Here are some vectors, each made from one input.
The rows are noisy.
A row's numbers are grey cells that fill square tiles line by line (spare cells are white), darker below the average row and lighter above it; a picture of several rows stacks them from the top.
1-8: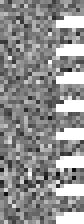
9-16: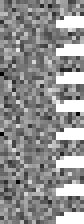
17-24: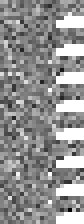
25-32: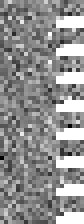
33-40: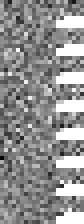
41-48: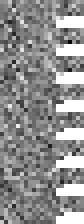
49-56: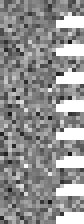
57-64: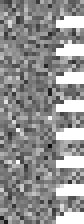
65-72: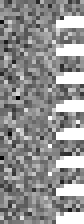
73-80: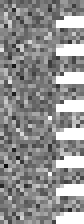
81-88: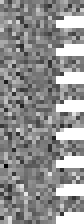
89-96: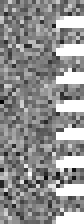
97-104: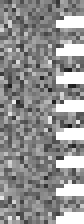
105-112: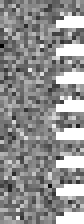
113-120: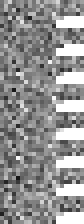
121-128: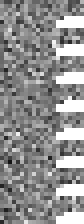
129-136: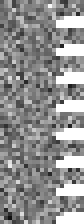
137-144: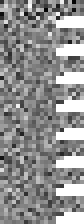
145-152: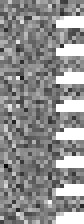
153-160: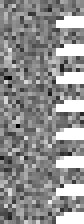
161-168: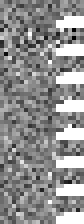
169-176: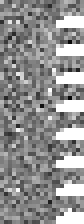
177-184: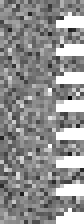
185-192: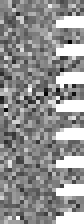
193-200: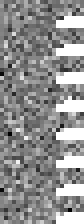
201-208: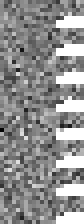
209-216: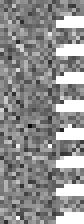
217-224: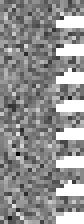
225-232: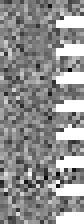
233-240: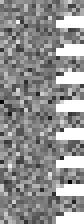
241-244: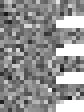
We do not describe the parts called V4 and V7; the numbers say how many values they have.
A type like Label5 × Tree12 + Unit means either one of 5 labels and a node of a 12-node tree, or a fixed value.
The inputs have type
Circle8 × Circle8 × V7 + (Circle9 + V4) × V4 + Unit.
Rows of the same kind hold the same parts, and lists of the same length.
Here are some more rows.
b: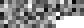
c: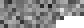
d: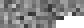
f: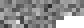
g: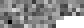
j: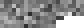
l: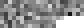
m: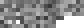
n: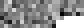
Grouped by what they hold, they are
b
c, f, m
d, j
g, l, n

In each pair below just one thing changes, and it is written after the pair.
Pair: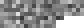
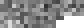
the place on the 9-point circle
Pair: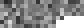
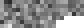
the place on the 9-point circle
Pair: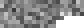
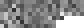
the value of V4
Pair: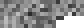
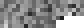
the place on the 9-point circle
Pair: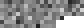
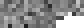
the value of V4
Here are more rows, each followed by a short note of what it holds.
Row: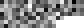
a fixed value
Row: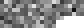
a point on each of two 8-point circles and a value of V7
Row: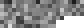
a point on a 9-point circle and a value of V4
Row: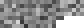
two values of V4
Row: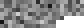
two values of V4
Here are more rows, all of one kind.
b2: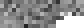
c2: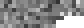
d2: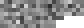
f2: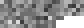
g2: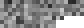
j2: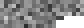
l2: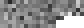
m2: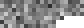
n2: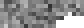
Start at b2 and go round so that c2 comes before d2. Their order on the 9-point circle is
b2, c2, f2, n2, d2, j2, g2, l2, m2.
